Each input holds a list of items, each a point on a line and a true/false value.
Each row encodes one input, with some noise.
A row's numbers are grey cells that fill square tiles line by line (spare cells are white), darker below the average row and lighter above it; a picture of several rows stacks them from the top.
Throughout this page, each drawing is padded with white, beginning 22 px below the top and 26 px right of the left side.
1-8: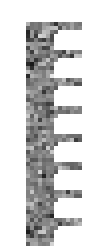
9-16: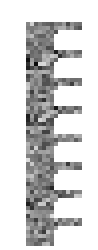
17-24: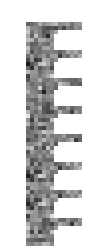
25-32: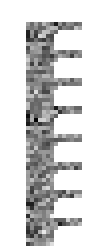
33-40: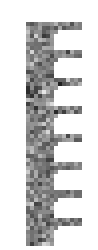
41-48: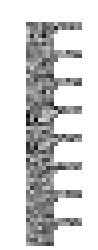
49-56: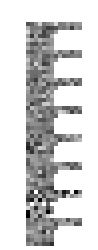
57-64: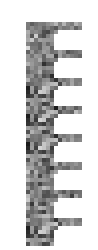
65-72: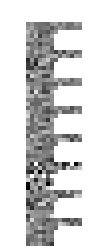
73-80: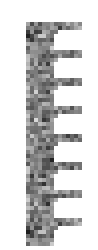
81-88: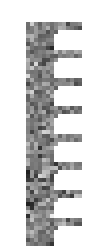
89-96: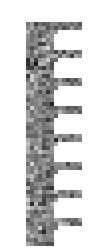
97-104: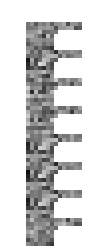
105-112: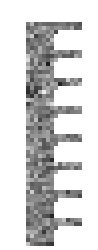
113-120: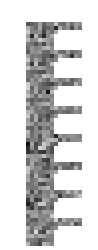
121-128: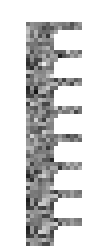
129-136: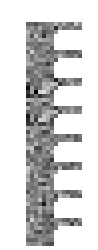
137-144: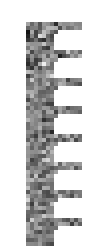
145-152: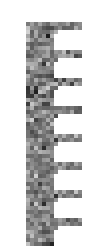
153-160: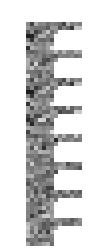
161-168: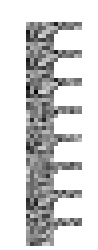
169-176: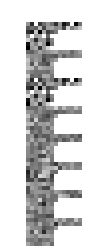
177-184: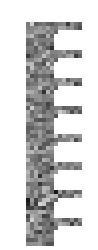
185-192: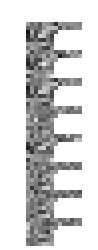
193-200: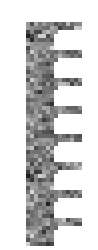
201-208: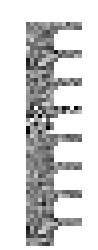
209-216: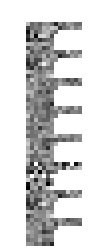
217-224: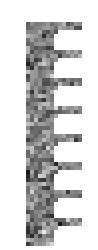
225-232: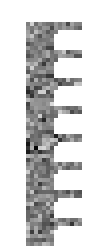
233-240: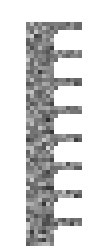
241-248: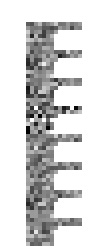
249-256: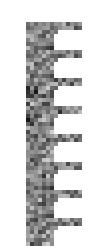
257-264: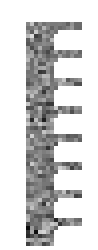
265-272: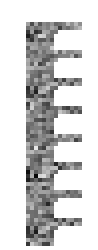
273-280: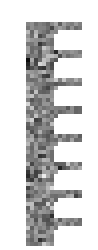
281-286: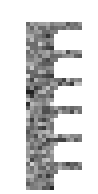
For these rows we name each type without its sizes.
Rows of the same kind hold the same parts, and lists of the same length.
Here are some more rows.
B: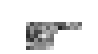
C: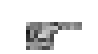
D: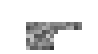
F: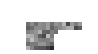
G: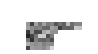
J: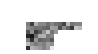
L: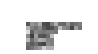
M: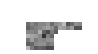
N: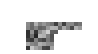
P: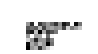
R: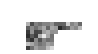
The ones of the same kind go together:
B, C, G, J, N, R
D, F, L, M
P

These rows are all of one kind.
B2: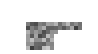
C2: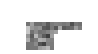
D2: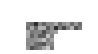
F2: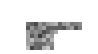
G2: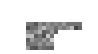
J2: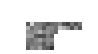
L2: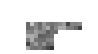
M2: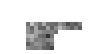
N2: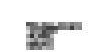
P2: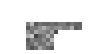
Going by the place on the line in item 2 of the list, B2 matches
L2 and M2.
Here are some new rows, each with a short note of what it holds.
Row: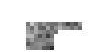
a list of two items
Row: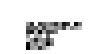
the empty list
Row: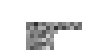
a list of two items
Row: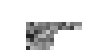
a list of one item
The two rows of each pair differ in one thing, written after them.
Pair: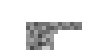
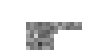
the place on the line in item 1 of the list
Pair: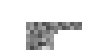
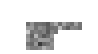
the place on the line in item 1 of the list
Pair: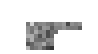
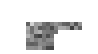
the place on the line in item 1 of the list
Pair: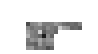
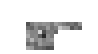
the place on the line in item 2 of the list
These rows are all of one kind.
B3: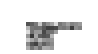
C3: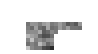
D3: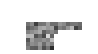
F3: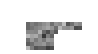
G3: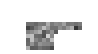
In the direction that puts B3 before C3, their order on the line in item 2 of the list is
B3, C3, G3, F3, D3.
